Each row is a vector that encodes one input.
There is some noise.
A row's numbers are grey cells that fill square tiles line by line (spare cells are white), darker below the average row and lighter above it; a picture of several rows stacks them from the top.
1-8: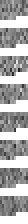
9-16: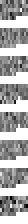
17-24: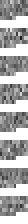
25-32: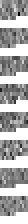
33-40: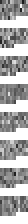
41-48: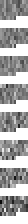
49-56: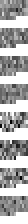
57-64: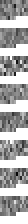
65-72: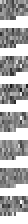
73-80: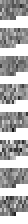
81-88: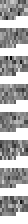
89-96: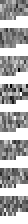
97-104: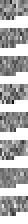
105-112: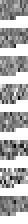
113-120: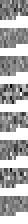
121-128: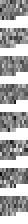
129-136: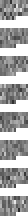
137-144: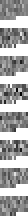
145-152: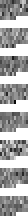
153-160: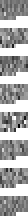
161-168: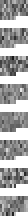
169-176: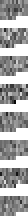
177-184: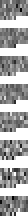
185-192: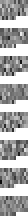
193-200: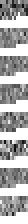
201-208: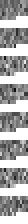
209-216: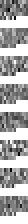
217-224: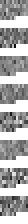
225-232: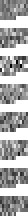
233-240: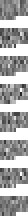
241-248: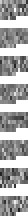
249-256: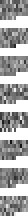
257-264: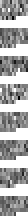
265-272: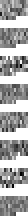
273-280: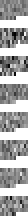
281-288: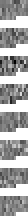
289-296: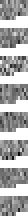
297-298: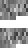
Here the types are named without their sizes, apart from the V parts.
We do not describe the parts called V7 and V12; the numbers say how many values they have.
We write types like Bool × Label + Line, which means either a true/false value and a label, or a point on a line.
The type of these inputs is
Bool × Circle + (Line + V7) × V12.
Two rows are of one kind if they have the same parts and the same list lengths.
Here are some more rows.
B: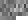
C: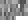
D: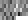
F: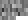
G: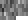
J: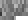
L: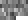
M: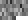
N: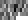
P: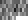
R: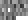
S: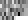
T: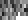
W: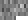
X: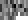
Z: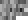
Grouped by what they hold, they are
B, D, P, S, T, W
C, L, M, N, R, Z
F, G, J, X

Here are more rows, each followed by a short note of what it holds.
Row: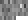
a point on a circle and a true/false value
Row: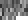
a point on a circle and a true/false value
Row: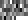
a point on a line and a value of V12
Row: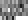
a point on a line and a value of V12
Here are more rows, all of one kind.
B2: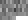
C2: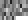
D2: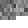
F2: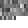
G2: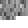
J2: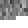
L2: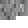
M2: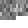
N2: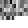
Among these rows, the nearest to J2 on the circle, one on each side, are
C2 and F2.
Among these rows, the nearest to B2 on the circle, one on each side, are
G2 and N2.
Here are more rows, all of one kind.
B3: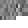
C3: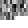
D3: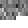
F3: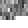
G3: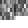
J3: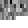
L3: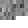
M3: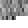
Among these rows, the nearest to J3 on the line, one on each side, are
B3 and L3.
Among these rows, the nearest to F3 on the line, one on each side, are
G3 and M3.
